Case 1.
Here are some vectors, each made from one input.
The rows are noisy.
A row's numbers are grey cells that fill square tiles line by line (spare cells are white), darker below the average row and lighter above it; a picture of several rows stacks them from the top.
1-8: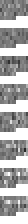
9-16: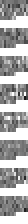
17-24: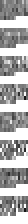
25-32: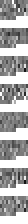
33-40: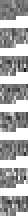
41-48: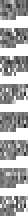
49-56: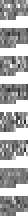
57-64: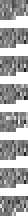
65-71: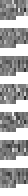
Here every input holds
a point on a 4-point line.
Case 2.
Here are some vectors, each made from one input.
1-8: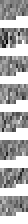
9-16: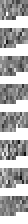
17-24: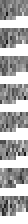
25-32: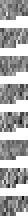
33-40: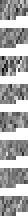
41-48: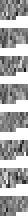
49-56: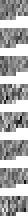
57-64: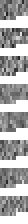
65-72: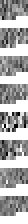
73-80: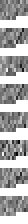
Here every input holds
three true/false values.
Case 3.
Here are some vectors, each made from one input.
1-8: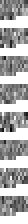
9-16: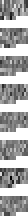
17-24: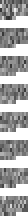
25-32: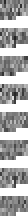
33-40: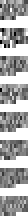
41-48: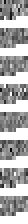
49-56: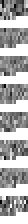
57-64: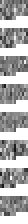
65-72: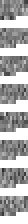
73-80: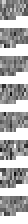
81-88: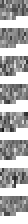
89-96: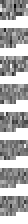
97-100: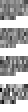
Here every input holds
a point on a 9-point line.
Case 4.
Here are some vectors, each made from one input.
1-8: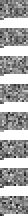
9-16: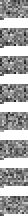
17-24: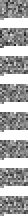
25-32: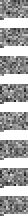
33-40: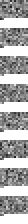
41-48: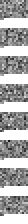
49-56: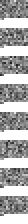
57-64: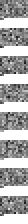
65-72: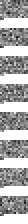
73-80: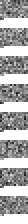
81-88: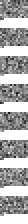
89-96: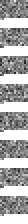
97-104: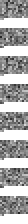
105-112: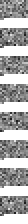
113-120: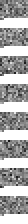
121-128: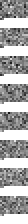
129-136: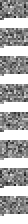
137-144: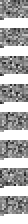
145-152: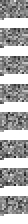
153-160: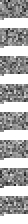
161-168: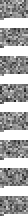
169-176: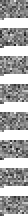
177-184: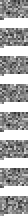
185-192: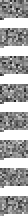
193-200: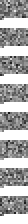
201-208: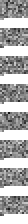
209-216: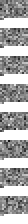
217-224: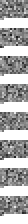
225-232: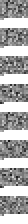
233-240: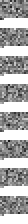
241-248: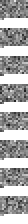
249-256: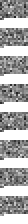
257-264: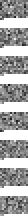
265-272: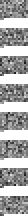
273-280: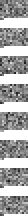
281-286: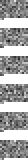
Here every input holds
a point on a 10-point circle.
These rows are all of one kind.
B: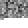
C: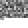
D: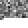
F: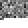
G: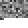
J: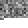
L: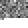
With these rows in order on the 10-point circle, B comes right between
F and L.
